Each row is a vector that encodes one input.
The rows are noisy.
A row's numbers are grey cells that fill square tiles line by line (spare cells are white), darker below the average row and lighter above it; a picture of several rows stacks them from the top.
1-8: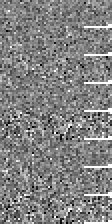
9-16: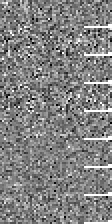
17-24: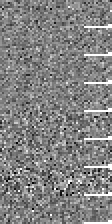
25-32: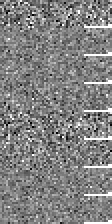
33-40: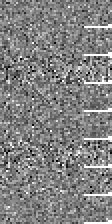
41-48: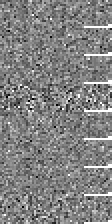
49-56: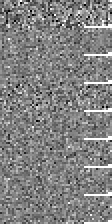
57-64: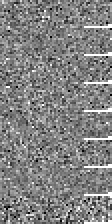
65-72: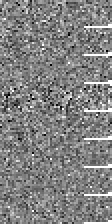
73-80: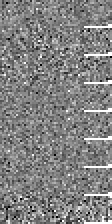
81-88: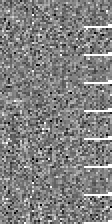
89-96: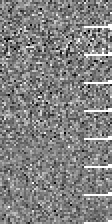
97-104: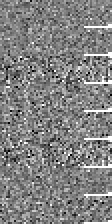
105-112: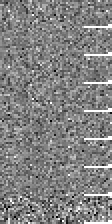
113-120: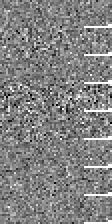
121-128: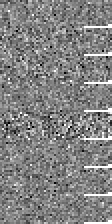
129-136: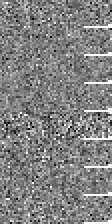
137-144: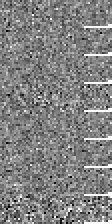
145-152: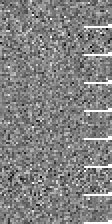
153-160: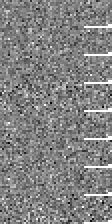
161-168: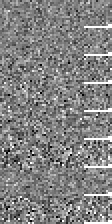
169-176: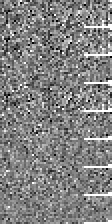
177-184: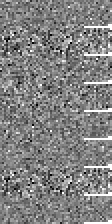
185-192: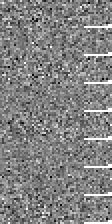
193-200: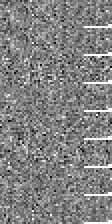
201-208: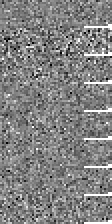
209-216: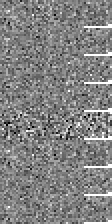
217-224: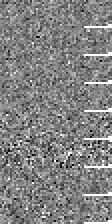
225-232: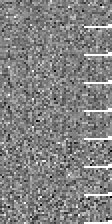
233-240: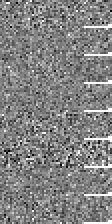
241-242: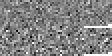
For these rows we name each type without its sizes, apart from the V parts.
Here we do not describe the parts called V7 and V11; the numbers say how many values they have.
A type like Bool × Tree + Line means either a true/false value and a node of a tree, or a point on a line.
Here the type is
(Bool × Bool × Bool × Bool + V11) × Line + V7.
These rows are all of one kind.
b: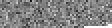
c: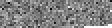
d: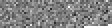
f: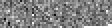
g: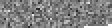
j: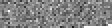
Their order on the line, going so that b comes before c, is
f, g, j, b, d, c.
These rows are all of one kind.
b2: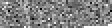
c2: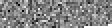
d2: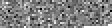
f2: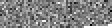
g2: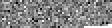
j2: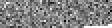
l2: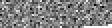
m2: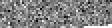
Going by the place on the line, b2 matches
f2 and j2.
